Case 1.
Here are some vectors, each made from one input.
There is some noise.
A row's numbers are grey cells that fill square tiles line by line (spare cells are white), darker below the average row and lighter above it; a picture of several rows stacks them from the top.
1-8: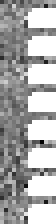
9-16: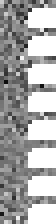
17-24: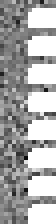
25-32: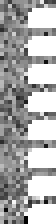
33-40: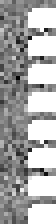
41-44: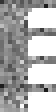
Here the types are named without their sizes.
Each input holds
a point on a line.
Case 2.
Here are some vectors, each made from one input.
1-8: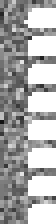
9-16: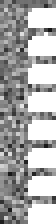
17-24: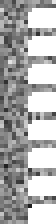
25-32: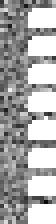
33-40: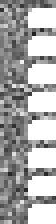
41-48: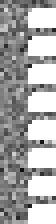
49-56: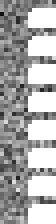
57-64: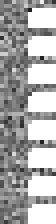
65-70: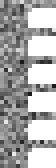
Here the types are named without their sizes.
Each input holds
a point on a circle.
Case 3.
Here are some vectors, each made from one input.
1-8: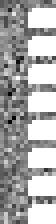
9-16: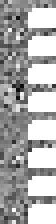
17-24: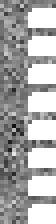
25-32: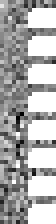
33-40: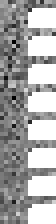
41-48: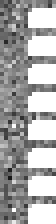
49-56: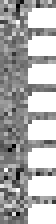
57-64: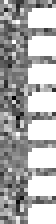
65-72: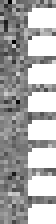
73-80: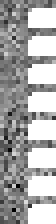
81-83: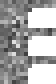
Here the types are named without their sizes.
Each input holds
either a fixed value, or a node of a tree.
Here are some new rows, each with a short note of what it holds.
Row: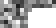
a fixed value
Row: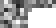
a fixed value
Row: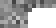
a node of a tree
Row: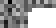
a node of a tree
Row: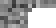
a node of a tree
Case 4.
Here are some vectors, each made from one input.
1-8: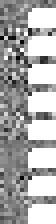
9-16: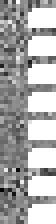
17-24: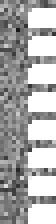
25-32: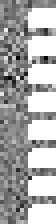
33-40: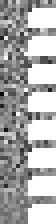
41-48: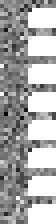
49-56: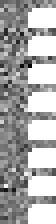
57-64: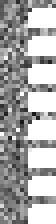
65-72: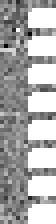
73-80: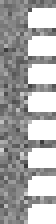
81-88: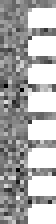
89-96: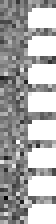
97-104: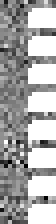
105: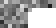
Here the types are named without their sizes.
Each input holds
a label.
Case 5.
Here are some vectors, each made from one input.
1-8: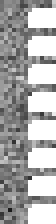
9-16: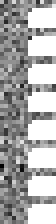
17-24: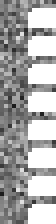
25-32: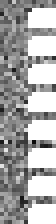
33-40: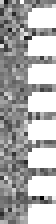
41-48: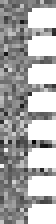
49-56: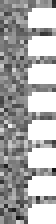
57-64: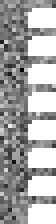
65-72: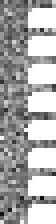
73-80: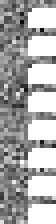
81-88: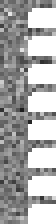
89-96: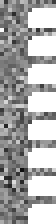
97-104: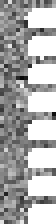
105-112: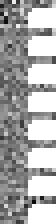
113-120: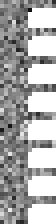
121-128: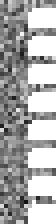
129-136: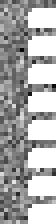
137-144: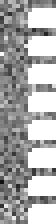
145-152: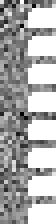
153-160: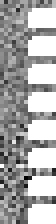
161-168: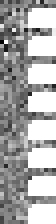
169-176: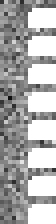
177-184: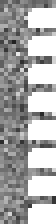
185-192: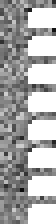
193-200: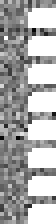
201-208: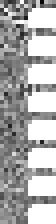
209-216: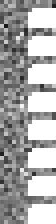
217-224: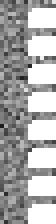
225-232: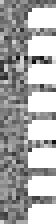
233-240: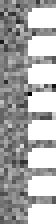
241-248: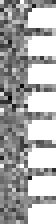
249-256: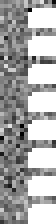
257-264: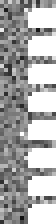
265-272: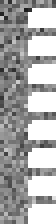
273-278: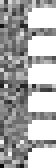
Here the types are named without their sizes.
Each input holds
a point on a circle.
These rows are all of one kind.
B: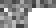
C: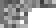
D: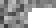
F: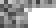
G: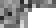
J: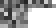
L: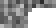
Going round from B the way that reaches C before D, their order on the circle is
B, C, J, G, F, D, L.
